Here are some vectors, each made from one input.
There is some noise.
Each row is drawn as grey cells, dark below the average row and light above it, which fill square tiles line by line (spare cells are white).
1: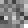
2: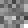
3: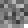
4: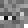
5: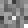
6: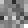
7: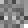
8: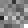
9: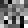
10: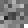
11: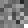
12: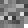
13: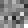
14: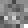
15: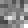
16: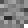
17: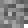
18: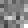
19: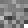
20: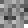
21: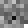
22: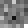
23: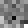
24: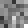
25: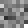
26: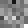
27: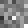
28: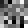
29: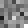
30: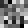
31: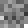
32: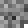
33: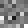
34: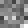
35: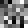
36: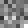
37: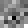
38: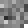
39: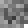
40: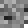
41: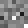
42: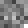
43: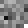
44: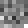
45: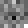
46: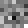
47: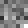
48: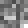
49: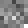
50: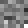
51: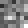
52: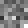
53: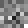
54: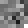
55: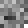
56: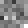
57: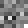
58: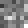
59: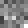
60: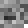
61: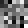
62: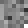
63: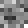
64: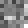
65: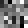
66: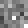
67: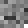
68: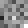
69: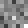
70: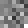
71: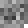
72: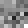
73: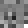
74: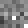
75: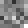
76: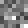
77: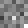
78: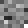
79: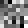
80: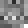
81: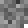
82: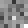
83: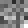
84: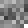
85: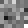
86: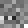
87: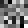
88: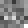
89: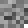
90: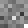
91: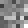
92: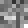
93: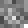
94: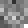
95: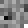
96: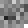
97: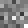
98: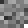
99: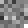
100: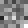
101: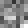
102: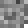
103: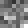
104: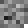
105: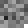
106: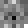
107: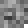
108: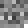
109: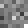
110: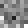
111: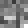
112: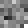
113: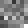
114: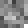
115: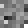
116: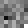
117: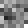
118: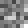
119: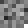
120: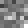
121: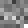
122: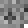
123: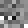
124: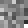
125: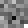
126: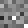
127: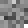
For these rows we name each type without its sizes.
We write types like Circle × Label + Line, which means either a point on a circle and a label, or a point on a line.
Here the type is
List(Line).
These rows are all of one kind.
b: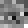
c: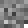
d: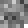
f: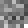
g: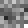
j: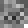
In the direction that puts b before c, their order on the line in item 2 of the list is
g, b, f, d, j, c.
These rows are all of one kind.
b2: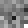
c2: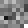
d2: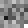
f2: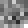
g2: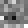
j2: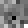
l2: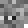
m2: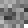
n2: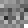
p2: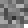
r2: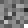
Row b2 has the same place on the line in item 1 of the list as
j2 and p2.
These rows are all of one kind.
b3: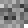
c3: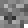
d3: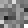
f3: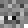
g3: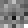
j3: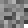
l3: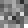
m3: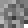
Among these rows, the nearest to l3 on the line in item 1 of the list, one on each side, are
f3 and g3.
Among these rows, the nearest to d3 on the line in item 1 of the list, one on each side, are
b3 and j3.
